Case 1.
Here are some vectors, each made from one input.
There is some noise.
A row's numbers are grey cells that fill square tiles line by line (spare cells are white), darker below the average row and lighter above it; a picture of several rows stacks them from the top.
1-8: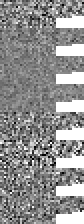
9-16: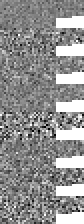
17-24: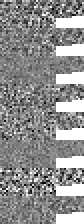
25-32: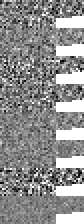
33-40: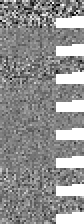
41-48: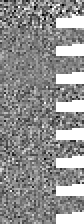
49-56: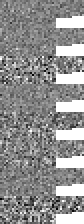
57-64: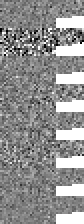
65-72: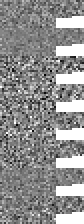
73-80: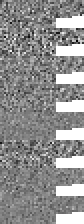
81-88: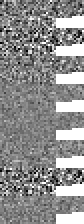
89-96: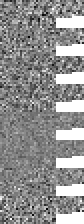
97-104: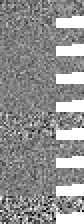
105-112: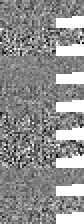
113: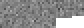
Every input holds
a list of up to two points on an 8-point circle.
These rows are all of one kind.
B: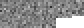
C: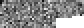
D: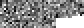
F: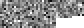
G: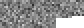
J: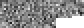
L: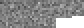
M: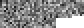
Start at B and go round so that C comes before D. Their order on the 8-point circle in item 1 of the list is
B, L, C, J, G, D, F, M.
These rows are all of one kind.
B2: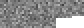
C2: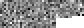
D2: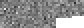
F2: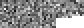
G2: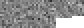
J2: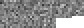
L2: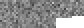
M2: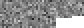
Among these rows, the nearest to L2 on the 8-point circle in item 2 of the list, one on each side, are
B2 and C2.
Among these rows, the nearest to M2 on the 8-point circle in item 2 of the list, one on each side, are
C2 and J2.
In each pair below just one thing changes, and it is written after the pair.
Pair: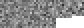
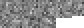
the place on the 8-point circle in item 1 of the list
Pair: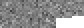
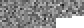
the place on the 8-point circle in item 1 of the list
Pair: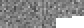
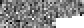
the place on the 8-point circle in item 1 of the list
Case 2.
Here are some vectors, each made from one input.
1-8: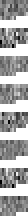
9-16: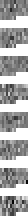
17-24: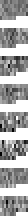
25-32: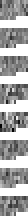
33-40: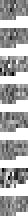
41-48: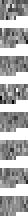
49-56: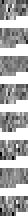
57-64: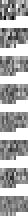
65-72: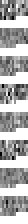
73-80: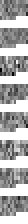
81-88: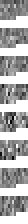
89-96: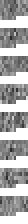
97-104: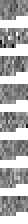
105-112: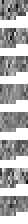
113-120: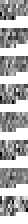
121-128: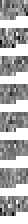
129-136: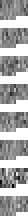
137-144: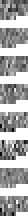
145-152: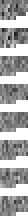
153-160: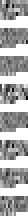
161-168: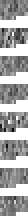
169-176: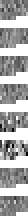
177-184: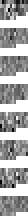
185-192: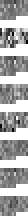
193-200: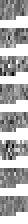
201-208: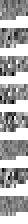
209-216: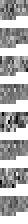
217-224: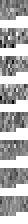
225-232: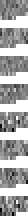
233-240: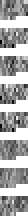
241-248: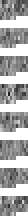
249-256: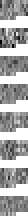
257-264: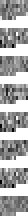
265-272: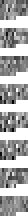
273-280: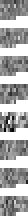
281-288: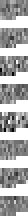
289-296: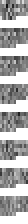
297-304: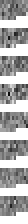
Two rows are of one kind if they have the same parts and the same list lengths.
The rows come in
2 kinds.
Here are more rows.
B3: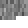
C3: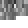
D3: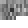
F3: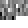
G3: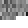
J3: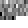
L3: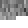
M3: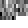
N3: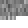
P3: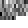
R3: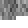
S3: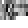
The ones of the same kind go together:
B3, C3, D3, G3, L3, N3, R3, S3
F3, J3, M3, P3

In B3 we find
a node of a 15-node tree and a true/false value.
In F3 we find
a true/false value.
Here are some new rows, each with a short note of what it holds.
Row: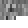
a node of a 15-node tree and a true/false value
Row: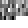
a true/false value
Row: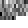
a true/false value
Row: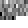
a true/false value
